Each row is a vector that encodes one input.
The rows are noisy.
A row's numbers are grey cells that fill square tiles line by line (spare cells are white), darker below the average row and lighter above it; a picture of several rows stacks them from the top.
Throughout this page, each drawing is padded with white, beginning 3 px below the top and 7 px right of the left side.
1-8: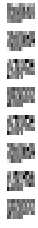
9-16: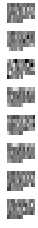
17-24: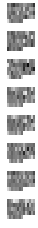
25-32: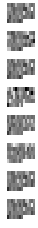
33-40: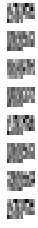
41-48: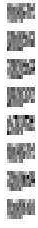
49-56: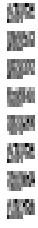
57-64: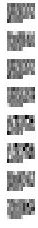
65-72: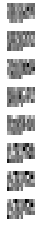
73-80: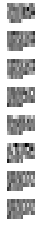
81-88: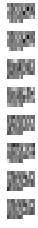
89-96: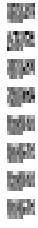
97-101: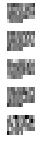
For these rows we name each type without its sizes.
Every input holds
a true/false value, together with either a point on a circle, or a fixed value.
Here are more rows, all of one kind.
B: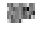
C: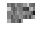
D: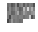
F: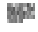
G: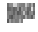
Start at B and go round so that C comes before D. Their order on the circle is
B, C, D, G, F.
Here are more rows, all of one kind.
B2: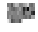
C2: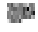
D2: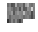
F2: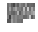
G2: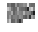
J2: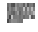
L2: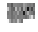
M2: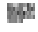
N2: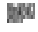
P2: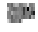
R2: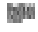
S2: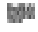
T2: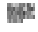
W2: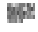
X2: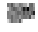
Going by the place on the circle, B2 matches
C2, L2, P2 and X2.
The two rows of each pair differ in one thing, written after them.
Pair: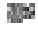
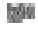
the place on the circle
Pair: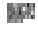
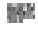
the place on the circle
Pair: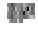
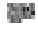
the true/false value
